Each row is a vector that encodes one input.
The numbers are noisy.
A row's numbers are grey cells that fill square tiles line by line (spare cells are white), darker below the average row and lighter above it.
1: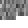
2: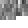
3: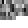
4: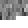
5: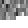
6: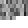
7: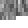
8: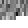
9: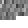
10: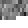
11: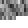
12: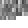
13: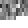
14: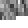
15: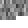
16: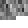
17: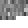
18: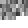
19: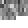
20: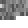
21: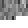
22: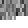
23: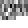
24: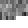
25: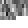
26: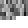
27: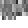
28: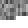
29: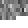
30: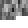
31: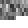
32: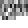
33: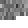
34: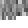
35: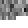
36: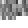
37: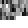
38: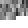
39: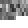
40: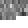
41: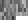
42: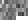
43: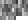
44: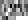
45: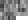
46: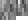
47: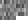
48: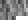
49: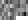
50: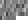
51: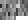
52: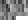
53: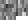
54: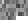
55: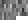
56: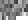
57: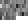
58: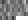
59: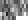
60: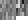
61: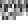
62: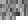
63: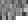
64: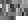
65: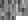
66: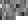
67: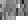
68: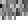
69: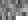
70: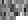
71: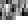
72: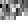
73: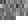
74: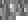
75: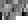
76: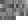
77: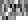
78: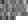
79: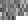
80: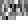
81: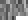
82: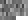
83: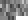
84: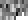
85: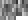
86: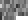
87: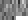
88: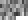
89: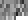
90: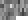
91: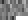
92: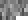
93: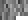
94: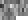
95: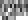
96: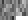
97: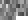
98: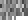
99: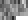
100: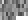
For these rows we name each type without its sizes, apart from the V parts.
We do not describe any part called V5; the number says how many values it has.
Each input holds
a list of items, each a true/false value and a value of V5.
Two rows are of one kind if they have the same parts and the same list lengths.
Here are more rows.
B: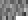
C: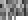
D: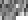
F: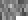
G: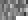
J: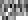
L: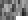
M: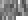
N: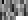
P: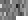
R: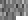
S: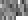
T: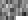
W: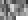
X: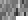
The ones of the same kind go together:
B, C, D, F, G, L, N, T, W, X
J
M, P, R, S

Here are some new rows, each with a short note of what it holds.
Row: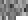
a list of one item
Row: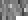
a list of two items
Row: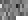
a list of one item
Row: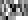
the empty list
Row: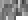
a list of one item
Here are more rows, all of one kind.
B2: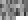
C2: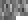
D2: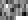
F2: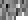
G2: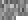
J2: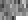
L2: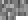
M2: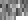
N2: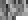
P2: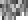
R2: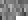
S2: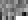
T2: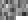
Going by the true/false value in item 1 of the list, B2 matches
F2, M2 and P2.
